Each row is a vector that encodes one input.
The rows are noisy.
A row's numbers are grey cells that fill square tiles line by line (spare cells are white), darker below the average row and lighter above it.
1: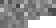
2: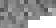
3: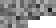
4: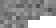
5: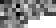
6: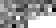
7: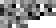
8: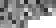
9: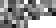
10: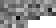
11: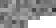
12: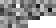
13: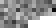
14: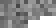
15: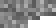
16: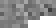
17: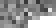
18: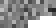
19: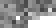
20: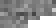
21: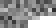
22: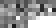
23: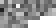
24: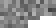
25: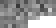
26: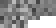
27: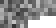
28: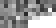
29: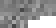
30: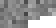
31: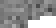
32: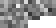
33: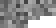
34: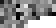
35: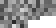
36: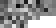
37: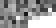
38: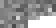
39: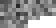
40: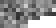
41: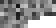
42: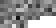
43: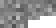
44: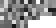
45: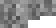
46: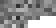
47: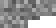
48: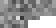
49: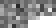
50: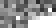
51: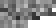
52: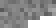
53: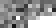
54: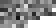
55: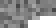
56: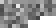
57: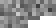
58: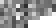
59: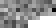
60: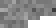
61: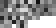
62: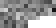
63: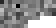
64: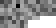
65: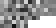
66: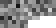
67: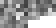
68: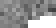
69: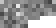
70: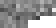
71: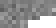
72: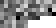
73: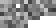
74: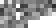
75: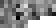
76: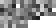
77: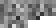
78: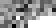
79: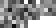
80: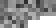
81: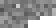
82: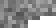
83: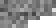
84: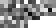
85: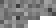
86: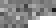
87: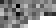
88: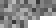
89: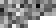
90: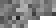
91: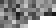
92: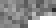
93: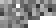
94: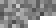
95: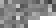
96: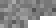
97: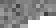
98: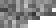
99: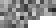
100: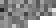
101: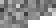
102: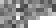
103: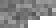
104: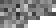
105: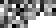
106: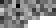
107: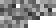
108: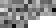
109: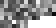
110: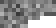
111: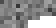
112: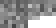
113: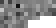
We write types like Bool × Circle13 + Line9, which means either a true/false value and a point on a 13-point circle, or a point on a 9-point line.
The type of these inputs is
Line7 + Tree14.
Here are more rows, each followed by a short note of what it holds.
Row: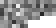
a point on a 7-point line
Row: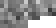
a point on a 7-point line
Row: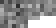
a node of a 14-node tree
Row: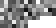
a point on a 7-point line
